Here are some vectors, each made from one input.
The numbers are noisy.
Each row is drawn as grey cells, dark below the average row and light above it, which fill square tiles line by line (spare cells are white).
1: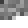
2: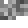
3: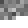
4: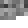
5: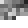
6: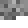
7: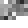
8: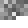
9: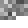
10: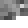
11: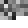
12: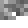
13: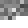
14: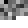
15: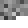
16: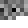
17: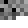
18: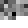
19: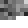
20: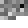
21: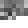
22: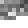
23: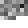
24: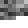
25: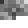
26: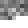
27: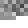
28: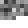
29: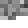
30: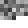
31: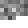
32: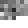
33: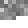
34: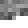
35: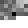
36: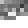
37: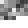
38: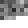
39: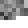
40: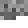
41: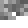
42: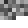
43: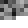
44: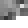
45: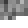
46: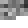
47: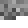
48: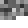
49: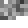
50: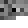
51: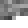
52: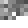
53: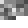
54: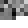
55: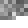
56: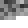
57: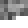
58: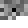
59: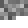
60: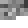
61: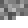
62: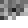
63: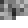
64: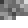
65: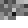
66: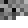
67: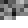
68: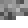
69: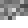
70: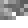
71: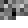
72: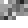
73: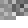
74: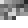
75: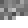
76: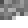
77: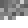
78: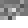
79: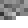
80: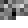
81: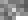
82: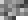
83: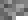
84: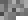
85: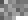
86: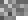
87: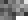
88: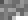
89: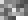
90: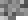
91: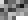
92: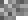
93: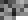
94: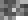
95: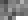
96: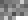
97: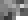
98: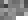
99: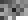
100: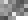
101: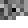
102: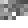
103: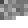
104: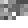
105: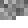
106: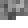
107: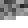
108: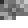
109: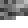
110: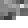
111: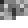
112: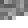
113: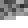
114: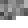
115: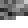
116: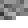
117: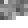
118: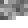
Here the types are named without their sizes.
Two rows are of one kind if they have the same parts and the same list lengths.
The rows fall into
2 kinds.
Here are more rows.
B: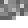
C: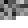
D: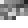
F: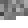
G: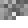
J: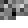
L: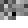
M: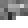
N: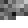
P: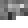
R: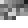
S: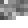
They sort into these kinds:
B, D, F, G, M, P, R, S
C, J, L, N

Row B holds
a node of a tree and three true/false values.
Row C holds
a point on a line and a node of a tree.
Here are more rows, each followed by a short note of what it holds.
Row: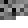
a point on a line and a node of a tree
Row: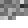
a node of a tree and three true/false values
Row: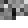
a point on a line and a node of a tree
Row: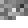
a node of a tree and three true/false values
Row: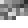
a node of a tree and three true/false values
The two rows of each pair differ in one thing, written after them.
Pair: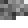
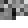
the place on the line
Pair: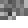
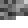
the node of the tree
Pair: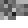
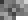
the node of the tree
